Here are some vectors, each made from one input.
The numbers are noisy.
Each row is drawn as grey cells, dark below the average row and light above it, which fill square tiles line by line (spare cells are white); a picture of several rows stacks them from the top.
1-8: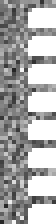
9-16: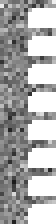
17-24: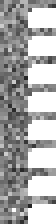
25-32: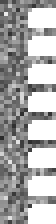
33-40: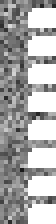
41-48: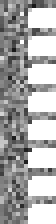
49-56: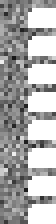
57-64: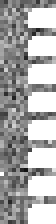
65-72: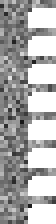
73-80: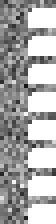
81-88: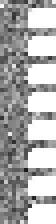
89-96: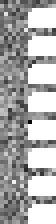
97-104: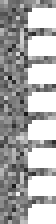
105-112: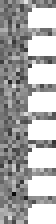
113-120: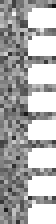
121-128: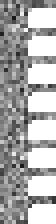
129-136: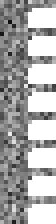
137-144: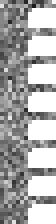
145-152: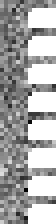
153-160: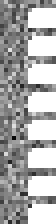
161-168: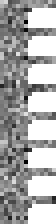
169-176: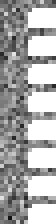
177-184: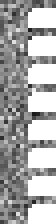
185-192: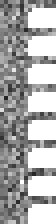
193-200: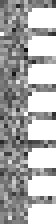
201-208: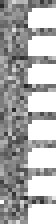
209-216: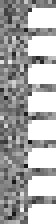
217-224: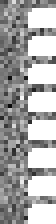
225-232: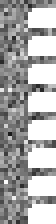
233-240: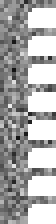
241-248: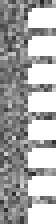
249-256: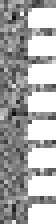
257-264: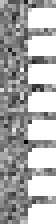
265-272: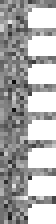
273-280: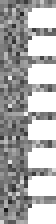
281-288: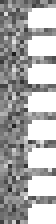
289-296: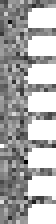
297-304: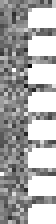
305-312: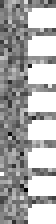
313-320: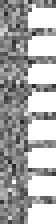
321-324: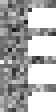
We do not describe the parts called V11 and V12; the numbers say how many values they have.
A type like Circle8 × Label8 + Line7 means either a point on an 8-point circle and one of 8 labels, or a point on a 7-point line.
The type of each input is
Bool × Bool × Bool × Circle8 × V11 × V12.
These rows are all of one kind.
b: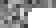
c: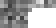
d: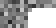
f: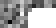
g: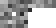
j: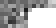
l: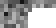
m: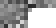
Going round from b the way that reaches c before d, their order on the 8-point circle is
b, c, l, g, m, d, f, j.
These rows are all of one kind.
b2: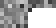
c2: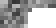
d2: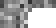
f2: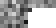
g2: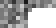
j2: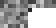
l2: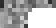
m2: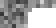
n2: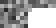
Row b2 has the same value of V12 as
c2, d2 and l2.
